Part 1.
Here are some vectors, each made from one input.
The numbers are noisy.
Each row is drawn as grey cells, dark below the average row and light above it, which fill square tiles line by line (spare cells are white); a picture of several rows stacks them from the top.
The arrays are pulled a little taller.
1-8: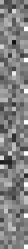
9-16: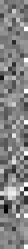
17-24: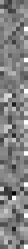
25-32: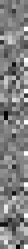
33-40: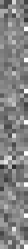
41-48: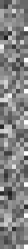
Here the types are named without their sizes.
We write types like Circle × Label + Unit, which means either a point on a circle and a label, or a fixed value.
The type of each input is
Bool × Tree.
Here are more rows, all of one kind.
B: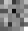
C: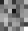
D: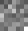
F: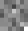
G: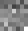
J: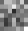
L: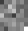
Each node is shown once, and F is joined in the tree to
D and G.
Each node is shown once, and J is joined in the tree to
B and G.
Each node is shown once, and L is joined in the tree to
C.
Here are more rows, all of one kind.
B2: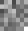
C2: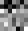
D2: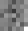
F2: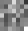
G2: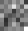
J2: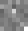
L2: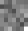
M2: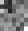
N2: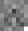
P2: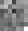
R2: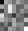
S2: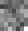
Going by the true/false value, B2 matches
C2, F2, J2 and R2.
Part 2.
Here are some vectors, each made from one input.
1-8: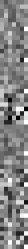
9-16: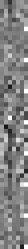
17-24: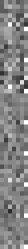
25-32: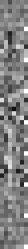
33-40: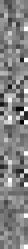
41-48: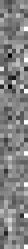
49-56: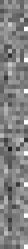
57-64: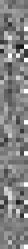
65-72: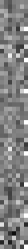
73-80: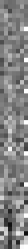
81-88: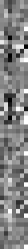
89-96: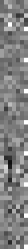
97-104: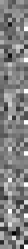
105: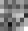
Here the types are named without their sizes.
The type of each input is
List(Line).
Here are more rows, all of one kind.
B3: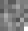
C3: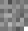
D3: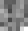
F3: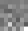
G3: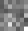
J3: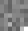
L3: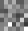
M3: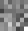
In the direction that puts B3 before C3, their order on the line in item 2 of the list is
D3, F3, M3, G3, B3, J3, C3, L3.
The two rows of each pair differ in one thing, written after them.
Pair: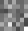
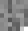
the place on the line in item 1 of the list
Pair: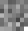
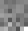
the place on the line in item 1 of the list
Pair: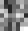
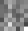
the place on the line in item 1 of the list
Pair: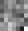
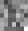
the place on the line in item 2 of the list
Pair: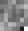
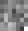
the place on the line in item 2 of the list
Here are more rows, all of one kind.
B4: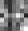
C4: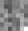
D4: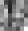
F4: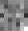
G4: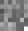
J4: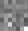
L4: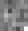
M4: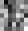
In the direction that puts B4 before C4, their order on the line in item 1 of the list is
M4, G4, D4, L4, B4, J4, C4, F4.
